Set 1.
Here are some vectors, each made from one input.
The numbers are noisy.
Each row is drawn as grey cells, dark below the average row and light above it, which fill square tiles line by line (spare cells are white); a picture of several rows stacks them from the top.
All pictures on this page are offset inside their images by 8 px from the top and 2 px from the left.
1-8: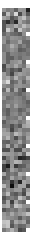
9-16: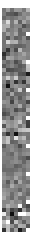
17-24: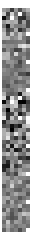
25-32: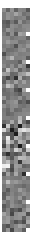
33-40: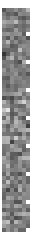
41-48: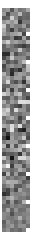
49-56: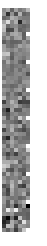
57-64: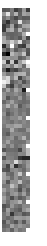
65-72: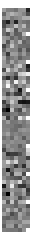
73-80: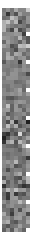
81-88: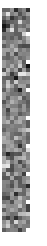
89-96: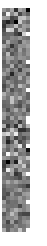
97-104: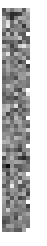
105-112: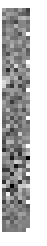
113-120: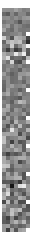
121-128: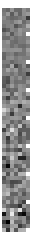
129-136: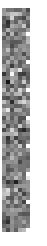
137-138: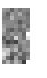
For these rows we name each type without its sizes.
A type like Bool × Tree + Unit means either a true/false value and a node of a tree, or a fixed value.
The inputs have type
Bool × Tree.
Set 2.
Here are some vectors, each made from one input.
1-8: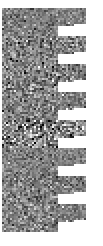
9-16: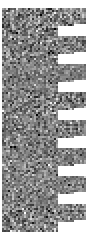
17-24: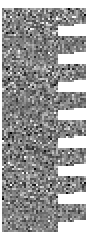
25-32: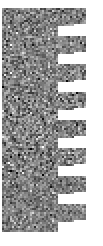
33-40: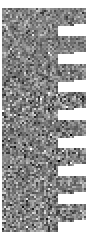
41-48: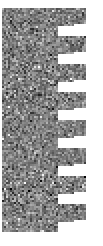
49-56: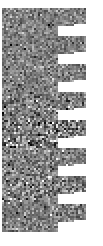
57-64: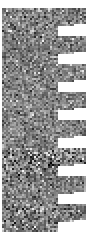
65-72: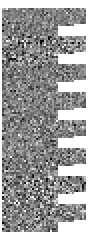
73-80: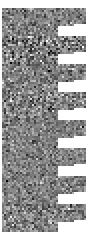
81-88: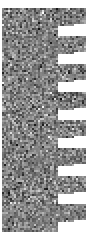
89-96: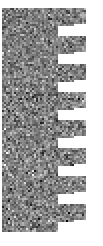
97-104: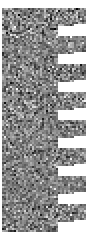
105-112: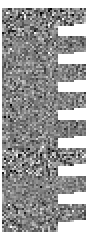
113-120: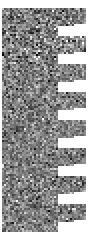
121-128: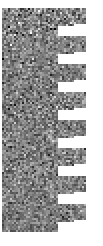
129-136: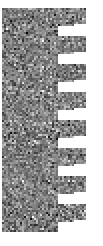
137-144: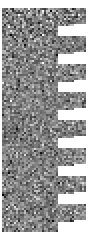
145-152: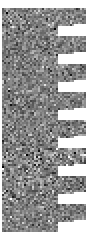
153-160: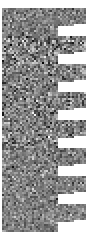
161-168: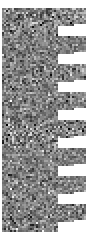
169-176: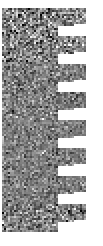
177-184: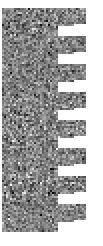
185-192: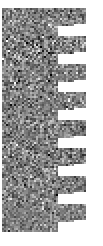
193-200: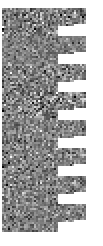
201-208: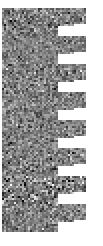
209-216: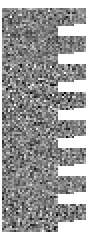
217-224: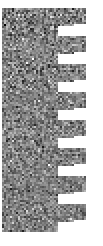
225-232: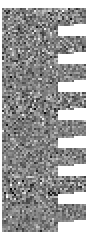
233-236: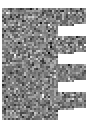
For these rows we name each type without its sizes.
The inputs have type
Tree × Tree.
